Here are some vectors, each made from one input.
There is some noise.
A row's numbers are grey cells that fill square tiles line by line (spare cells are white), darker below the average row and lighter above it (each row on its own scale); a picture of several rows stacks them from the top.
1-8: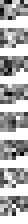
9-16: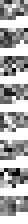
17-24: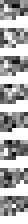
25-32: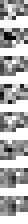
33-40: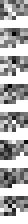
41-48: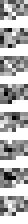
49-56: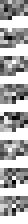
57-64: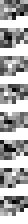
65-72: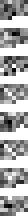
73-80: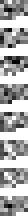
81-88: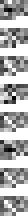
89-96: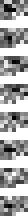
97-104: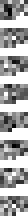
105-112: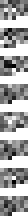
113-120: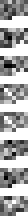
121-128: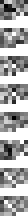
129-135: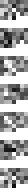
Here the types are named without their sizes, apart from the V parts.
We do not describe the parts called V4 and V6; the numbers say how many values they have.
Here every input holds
either a value of V4 and a value of V6, or a list of points on a line.
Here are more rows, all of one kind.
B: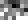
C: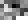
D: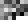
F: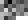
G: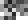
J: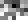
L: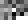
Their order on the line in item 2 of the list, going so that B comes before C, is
J, G, B, F, L, C, D.
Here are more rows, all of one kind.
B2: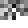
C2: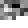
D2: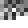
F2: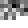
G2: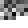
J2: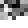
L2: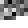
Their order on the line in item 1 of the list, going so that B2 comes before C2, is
L2, G2, D2, B2, F2, C2, J2.
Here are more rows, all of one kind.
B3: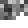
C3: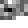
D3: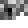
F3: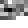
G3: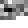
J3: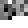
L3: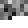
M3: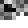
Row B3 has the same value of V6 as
F3 and G3.
